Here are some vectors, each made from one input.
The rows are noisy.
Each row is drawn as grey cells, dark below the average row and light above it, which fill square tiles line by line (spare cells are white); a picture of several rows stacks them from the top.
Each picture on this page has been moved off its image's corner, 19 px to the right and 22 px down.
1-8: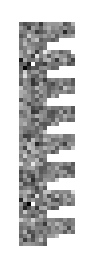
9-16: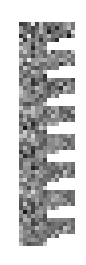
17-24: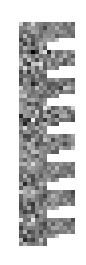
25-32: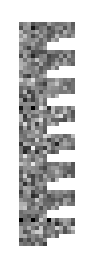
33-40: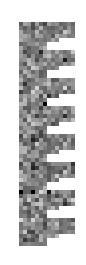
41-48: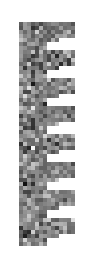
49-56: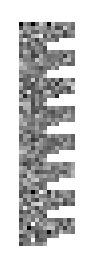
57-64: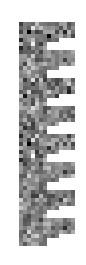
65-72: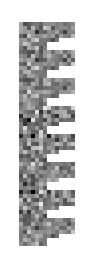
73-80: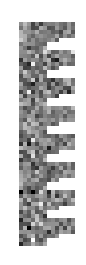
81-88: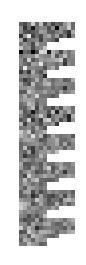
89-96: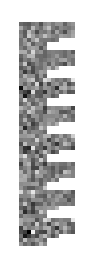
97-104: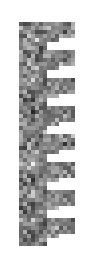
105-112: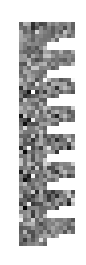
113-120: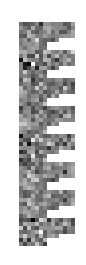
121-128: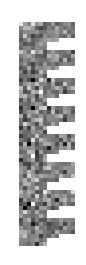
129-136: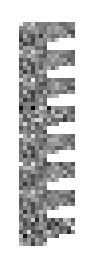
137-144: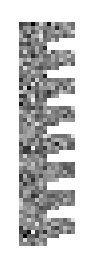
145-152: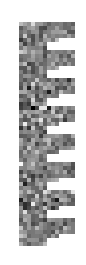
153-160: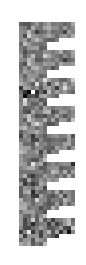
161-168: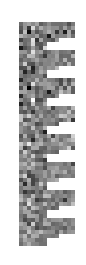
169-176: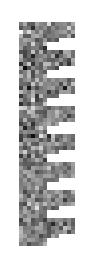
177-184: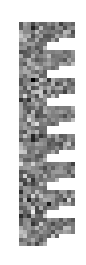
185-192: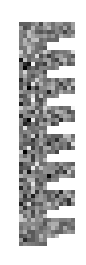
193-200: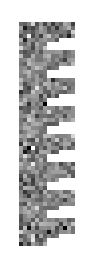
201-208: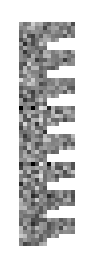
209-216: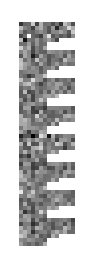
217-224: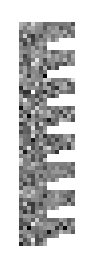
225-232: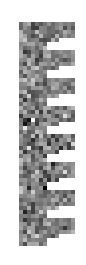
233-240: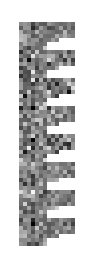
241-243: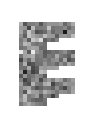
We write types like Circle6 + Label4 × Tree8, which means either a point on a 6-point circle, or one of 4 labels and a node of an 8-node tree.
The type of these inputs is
Bool × Label9 × Label9.
